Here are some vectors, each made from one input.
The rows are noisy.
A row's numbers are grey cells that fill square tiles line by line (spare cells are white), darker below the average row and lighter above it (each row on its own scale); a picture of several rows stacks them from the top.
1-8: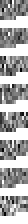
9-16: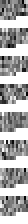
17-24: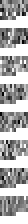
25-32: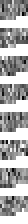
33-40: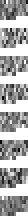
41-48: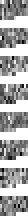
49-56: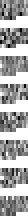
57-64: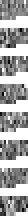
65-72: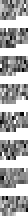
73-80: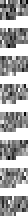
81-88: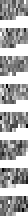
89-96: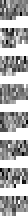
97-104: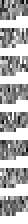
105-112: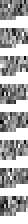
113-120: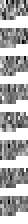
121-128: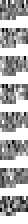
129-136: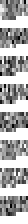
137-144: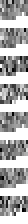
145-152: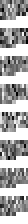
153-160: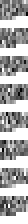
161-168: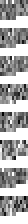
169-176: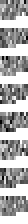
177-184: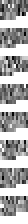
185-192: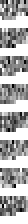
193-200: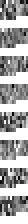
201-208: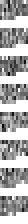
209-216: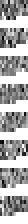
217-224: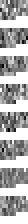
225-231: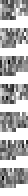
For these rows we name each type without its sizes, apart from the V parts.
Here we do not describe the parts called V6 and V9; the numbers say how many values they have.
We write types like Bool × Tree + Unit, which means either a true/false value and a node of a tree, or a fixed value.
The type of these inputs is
(Circle + Line) × V6 × V9.
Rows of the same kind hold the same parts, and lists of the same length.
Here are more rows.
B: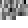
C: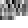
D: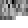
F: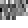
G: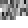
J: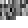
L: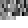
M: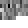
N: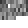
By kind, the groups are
B, C, F, G, J, L, M, N
D

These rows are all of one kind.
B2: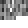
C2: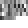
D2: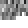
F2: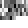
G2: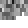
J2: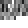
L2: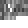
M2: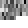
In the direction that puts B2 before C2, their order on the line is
M2, F2, B2, C2, D2, J2, G2, L2.
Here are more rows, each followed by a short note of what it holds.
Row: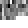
a point on a line, a value of V6 and a value of V9
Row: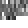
a point on a line, a value of V6 and a value of V9
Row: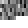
a point on a line, a value of V6 and a value of V9
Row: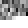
a point on a circle, a value of V6 and a value of V9
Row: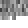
a point on a line, a value of V6 and a value of V9
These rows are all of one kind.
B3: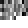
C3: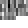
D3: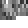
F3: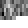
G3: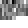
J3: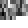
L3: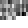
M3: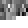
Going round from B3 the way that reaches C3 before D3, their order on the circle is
B3, C3, L3, G3, J3, M3, D3, F3.
